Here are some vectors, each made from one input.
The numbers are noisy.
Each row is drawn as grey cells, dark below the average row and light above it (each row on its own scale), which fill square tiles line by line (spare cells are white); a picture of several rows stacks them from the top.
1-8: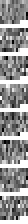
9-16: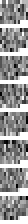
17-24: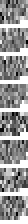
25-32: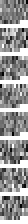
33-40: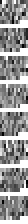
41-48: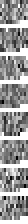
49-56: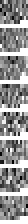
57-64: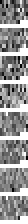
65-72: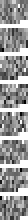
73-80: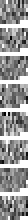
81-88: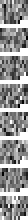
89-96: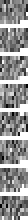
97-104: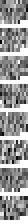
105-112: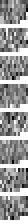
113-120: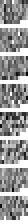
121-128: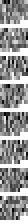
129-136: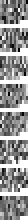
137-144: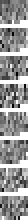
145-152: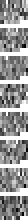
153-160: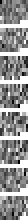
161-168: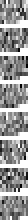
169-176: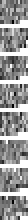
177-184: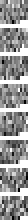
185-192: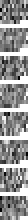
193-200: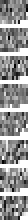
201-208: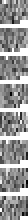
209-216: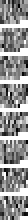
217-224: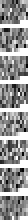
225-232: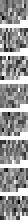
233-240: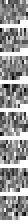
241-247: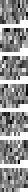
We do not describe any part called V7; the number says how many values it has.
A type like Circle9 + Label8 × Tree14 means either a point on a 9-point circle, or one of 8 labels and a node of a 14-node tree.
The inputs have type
Bool × (List2(V7) + Tree9).
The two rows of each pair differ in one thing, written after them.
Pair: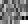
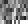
the value of V7 in item 1 of the list
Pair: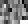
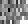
the true/false value
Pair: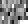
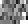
the true/false value
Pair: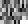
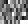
the true/false value
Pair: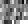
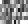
the value of V7 in item 1 of the list
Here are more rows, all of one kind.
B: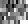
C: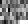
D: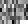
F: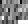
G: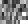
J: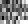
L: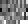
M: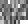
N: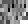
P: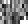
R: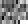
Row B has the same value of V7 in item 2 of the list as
F, J, L and P.
